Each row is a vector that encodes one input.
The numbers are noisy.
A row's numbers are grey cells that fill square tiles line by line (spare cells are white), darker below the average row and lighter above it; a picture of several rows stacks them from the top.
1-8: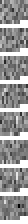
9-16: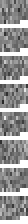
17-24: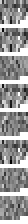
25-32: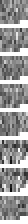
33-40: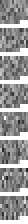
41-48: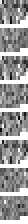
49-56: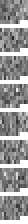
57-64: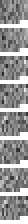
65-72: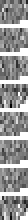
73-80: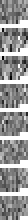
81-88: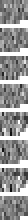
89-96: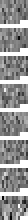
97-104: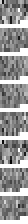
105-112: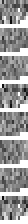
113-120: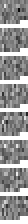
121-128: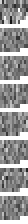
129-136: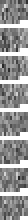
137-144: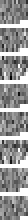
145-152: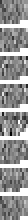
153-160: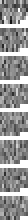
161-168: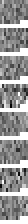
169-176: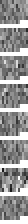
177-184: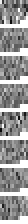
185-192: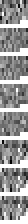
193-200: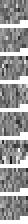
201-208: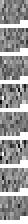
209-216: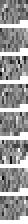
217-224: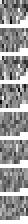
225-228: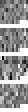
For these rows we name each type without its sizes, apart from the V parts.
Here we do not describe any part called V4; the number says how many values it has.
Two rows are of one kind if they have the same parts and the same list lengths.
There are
5 kinds of row.
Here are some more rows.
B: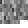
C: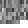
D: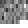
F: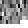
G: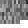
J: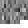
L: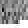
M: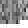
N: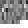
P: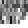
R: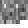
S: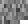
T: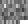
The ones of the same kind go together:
B, J, S, T
C, D, G, N
F
L, M, R
P

